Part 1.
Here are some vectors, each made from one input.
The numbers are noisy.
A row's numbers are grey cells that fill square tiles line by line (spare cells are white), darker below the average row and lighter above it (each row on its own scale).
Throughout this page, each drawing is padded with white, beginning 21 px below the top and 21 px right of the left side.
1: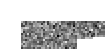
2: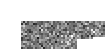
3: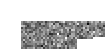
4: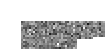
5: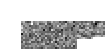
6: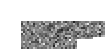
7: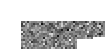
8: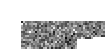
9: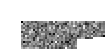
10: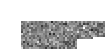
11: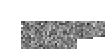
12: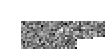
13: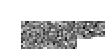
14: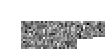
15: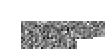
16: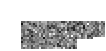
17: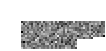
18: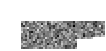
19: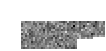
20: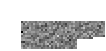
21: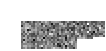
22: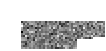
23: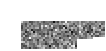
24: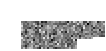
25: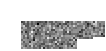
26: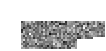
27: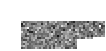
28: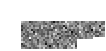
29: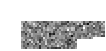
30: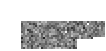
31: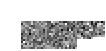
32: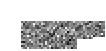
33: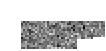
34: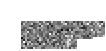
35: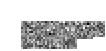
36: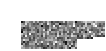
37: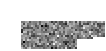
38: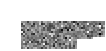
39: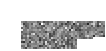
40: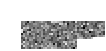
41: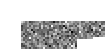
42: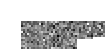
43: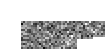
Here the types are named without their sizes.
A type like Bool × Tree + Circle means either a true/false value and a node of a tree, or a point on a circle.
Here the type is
Bool × Circle + Unit.
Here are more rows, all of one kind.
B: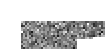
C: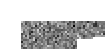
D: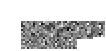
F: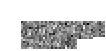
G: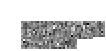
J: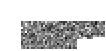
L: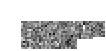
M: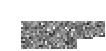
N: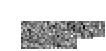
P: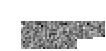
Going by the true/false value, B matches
C, D, J and N.
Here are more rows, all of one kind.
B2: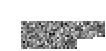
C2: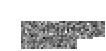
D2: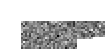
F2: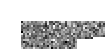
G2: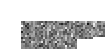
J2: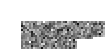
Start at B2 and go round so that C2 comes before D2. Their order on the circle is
B2, G2, C2, F2, J2, D2.
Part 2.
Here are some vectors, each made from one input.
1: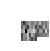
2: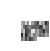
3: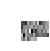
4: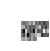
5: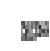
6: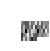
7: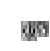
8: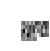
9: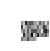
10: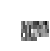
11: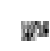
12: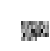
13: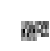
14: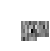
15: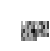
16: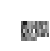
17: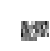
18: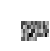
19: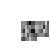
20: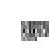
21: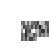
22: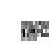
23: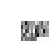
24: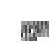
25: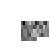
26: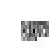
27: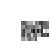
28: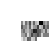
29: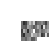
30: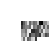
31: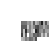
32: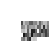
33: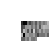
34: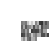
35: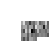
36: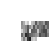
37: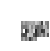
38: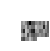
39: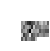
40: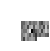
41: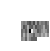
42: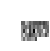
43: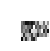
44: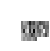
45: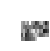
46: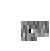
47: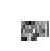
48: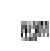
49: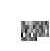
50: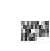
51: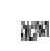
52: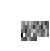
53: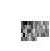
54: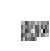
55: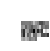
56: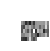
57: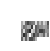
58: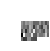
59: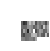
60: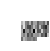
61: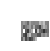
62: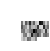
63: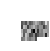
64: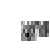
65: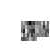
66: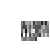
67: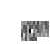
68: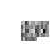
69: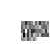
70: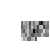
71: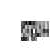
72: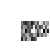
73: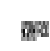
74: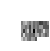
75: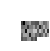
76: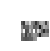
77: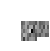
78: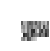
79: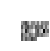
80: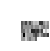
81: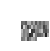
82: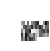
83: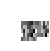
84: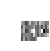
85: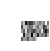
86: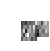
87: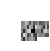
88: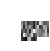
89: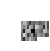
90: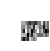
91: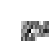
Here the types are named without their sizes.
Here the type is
Bool × Label.
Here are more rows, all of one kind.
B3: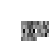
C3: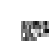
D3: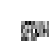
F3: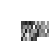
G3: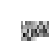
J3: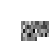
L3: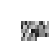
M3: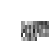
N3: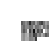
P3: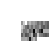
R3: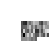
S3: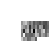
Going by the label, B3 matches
F3, J3 and L3.
